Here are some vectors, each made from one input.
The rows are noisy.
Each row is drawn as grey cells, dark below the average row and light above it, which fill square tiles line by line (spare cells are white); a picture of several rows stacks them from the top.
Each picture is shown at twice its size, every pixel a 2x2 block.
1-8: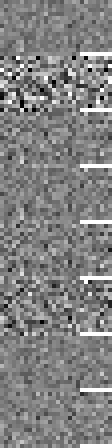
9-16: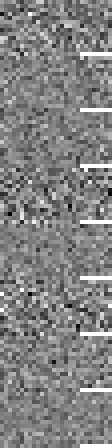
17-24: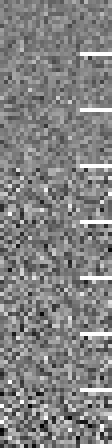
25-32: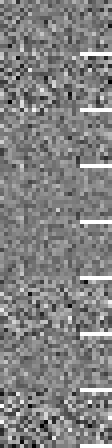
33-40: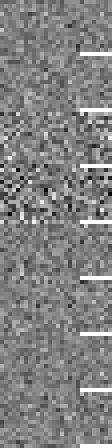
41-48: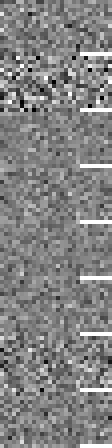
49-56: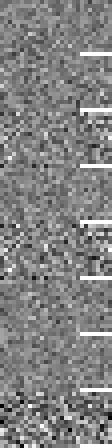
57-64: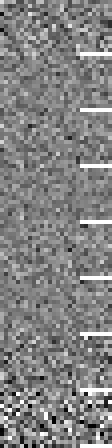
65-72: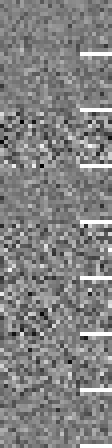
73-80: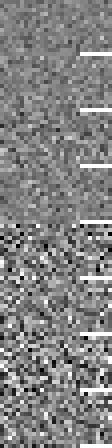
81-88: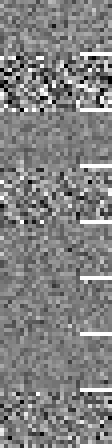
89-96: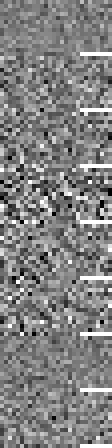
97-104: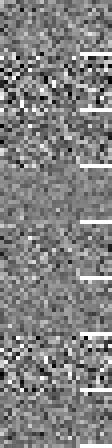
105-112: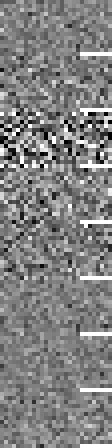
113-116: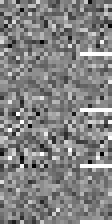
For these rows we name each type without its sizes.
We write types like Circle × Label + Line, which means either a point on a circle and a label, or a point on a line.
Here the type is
Bool × (Circle + Unit) + Line.
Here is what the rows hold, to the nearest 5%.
About 45% of them hold a point on a line. The rest hold a true/false value, together with either a point on a circle, or a fixed value.
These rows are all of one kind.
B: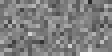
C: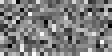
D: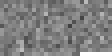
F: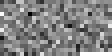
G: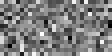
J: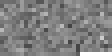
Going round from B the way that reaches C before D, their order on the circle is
B, C, J, D, G, F.
